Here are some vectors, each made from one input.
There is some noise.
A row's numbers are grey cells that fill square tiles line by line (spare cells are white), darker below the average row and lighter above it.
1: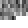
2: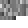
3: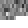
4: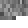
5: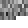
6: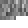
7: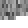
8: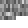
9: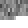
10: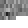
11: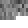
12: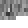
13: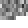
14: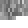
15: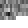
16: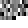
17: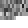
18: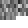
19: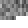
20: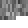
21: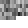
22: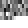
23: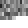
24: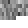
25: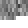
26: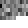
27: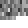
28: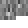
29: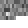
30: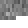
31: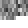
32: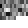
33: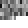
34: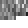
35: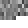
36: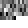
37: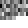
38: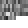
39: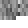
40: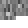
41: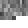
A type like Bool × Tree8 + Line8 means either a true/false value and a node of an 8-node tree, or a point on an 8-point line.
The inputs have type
Bool × Label6.
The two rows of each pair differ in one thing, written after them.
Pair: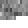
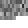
the true/false value
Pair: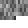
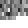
the true/false value
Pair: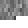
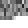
the label
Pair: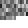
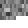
the label
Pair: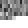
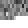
the true/false value
